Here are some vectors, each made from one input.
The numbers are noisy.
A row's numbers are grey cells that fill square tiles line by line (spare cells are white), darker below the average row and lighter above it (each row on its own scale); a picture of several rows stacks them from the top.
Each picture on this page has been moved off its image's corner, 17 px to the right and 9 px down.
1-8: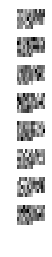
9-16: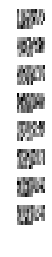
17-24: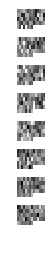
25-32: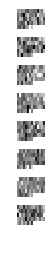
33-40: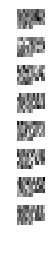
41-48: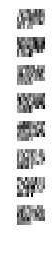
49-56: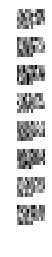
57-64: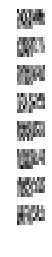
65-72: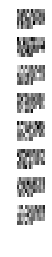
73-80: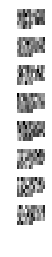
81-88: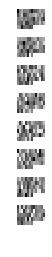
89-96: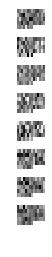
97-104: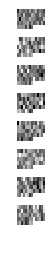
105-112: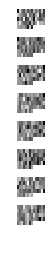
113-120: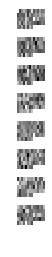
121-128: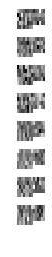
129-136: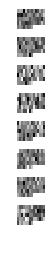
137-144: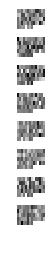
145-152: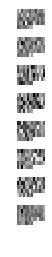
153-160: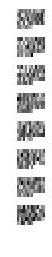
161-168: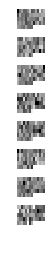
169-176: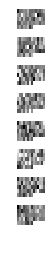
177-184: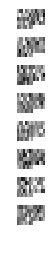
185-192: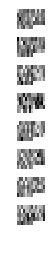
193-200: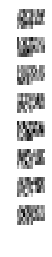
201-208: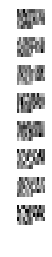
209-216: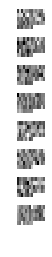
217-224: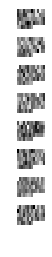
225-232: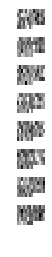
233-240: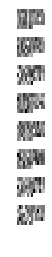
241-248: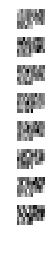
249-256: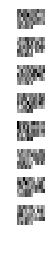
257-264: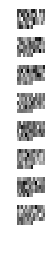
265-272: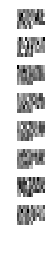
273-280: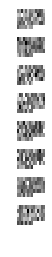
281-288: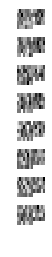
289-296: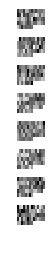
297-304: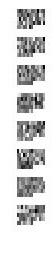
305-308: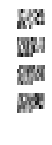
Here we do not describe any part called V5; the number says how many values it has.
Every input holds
a point on a 6-point circle, a point on a 7-point line, a point on a 10-point line, four true/false values and two values of V5.
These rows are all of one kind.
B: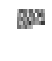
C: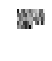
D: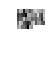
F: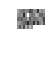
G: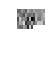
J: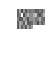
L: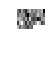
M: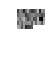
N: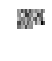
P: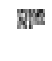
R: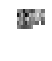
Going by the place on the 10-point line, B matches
G and L.
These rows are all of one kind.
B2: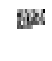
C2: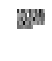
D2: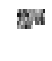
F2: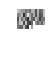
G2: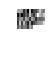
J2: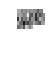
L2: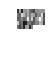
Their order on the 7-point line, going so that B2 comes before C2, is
D2, J2, B2, F2, G2, C2, L2.
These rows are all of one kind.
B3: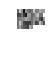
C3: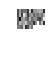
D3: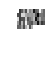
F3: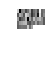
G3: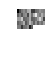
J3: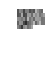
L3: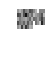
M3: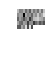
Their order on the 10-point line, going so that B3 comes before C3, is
M3, B3, C3, F3, D3, L3, G3, J3.
